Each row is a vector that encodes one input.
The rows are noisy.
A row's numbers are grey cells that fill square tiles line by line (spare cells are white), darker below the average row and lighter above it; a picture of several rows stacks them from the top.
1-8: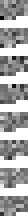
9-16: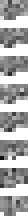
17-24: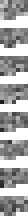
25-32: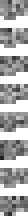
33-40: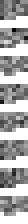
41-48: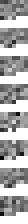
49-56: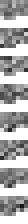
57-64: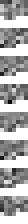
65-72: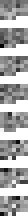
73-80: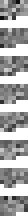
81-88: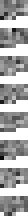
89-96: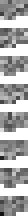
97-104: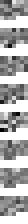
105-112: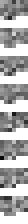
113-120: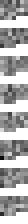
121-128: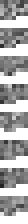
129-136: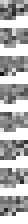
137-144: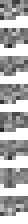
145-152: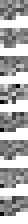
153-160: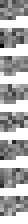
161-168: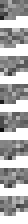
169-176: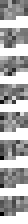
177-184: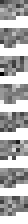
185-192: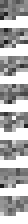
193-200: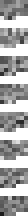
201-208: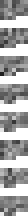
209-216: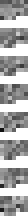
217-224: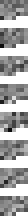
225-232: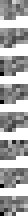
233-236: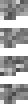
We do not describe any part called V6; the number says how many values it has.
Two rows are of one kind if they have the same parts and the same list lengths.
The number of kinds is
3.
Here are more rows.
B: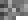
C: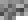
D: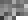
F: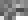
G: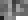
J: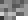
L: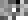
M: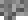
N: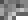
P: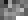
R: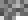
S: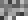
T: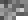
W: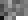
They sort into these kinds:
B, D, G, J, N, P, S, T, W
C, F, M, R
L

